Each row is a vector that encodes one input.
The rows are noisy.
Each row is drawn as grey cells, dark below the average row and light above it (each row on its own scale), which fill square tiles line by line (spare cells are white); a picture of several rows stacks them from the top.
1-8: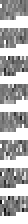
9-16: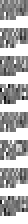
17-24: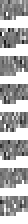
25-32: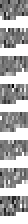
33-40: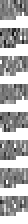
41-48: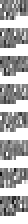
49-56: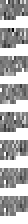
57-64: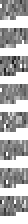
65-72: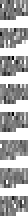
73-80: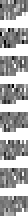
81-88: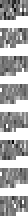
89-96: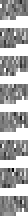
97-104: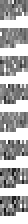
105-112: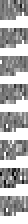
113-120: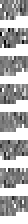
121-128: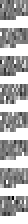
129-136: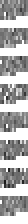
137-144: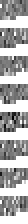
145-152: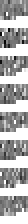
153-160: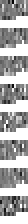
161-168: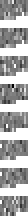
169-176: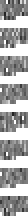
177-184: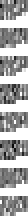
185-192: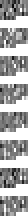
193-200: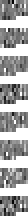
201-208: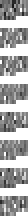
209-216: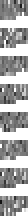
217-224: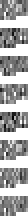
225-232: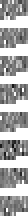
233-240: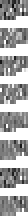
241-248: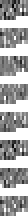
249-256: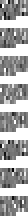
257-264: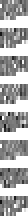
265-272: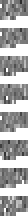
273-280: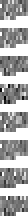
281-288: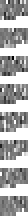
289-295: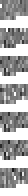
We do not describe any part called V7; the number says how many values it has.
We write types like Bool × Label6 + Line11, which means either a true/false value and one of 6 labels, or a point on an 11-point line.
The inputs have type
Bool × Circle6 + V7.
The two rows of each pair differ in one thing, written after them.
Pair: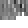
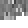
the place on the 6-point circle
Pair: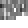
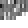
the place on the 6-point circle
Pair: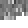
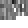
the place on the 6-point circle
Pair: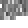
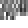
the place on the 6-point circle
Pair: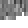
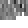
the place on the 6-point circle
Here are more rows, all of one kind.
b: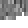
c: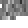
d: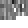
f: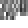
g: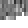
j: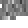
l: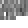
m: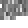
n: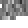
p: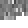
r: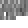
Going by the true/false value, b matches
d, g and p.
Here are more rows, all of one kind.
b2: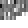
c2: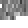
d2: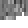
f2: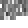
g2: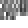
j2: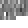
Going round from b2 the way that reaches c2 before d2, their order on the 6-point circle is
b2, j2, g2, c2, d2, f2.
